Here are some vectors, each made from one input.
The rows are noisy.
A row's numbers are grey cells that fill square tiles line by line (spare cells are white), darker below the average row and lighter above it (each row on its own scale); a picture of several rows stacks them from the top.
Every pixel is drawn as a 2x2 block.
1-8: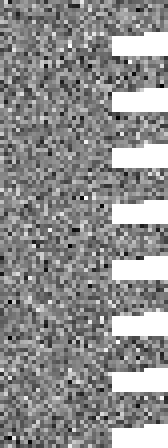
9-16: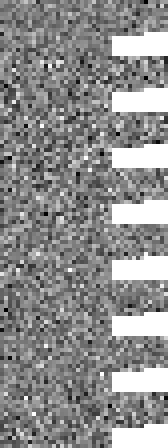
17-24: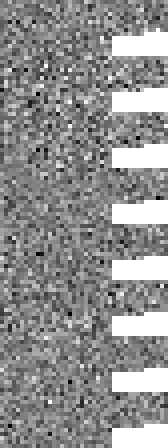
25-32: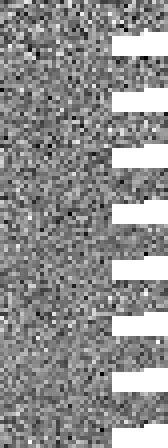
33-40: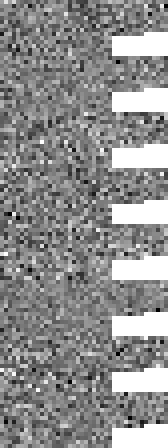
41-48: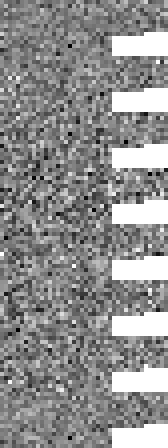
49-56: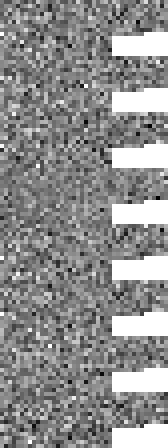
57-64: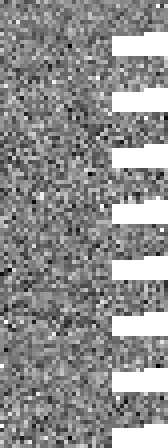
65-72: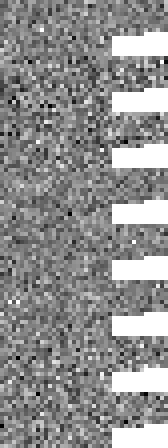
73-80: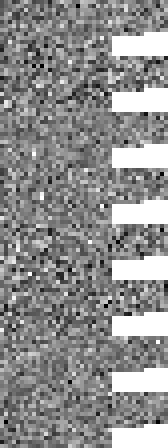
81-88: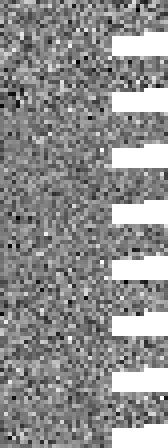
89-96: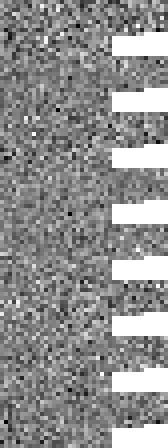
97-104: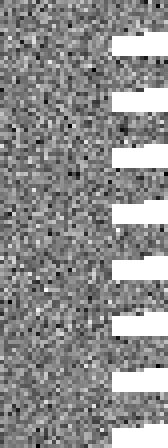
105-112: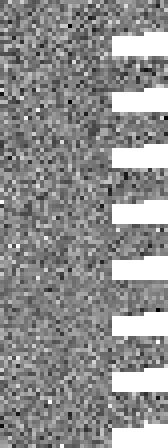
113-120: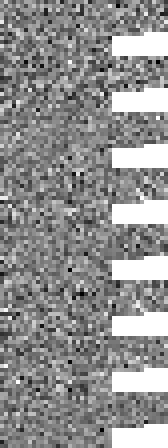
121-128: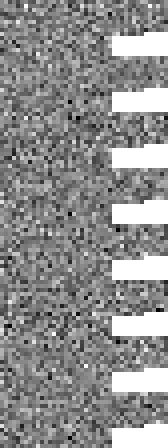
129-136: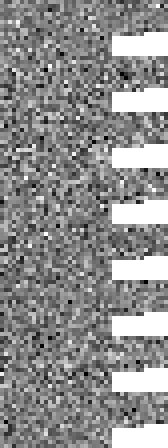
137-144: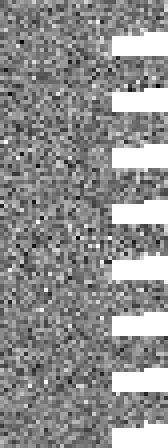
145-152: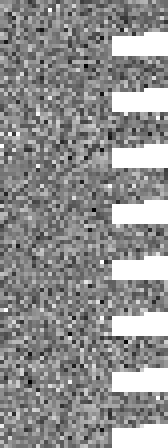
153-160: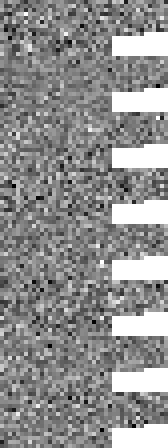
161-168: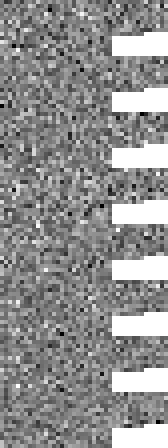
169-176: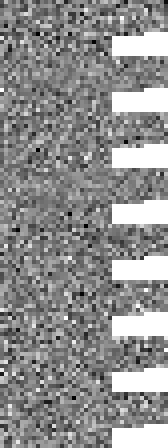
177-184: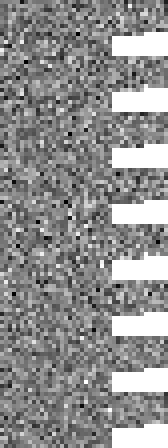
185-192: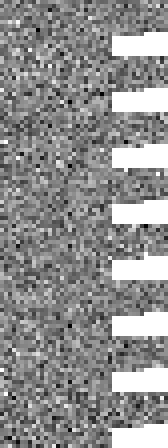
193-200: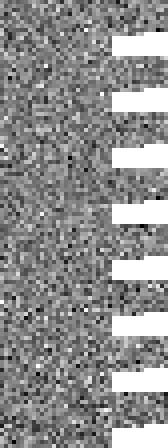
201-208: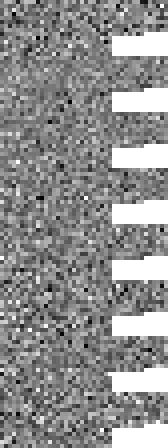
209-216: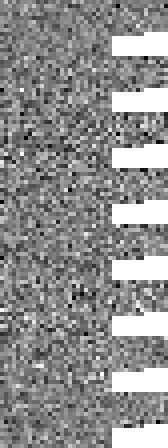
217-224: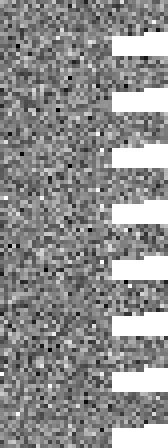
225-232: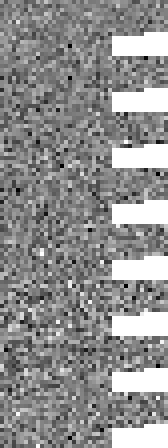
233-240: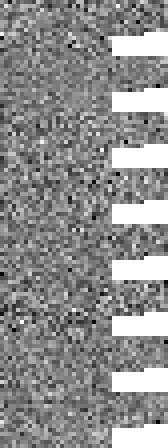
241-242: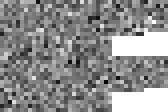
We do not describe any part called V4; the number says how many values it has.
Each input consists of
a point on a 9-point line, together with either a point on a 6-point circle and a true/false value, or a value of V4.
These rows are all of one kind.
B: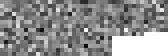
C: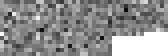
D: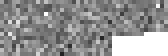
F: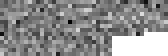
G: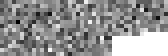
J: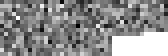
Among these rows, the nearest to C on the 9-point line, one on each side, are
B and D.
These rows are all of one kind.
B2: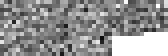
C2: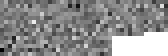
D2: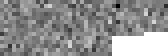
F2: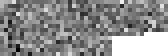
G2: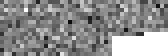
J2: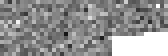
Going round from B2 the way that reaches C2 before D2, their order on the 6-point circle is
B2, J2, C2, G2, D2, F2.
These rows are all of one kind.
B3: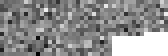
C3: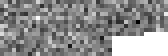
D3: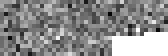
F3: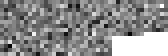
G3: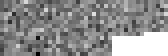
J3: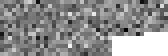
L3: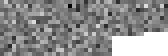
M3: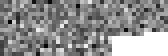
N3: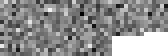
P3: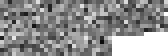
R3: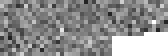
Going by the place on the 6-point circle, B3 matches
C3, G3 and P3.
